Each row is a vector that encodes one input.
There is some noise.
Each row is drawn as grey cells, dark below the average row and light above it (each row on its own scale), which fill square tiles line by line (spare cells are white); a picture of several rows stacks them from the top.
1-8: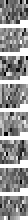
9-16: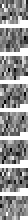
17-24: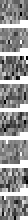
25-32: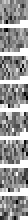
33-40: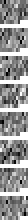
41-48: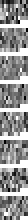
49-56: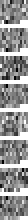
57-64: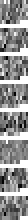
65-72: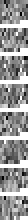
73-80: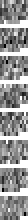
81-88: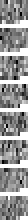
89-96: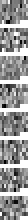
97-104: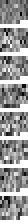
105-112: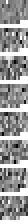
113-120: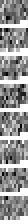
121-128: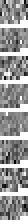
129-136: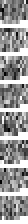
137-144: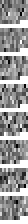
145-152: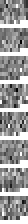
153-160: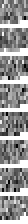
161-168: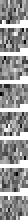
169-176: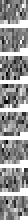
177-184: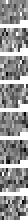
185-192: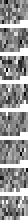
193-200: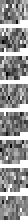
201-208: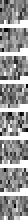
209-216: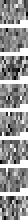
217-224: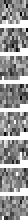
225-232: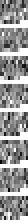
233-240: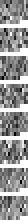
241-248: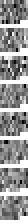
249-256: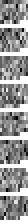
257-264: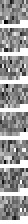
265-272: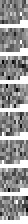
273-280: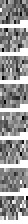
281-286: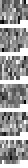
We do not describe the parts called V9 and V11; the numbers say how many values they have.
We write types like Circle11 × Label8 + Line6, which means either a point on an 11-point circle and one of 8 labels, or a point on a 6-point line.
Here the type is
(Circle8 + (Line7 + V9) × Tree7) × V11.
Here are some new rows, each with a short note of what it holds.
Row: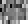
a point on a 7-point line, a node of a 7-node tree and a value of V11
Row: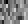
a point on a 7-point line, a node of a 7-node tree and a value of V11
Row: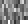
a point on an 8-point circle and a value of V11
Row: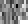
a node of a 7-node tree, a value of V9 and a value of V11
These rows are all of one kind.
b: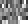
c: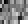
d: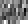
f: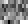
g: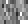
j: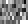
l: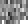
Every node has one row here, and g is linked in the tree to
f.
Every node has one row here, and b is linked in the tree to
j and l.
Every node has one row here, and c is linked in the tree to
d.
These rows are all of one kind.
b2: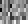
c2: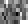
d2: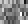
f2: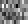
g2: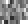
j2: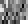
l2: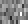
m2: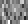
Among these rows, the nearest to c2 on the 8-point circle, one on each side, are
f2 and g2.
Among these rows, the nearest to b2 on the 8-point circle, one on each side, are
d2 and g2.
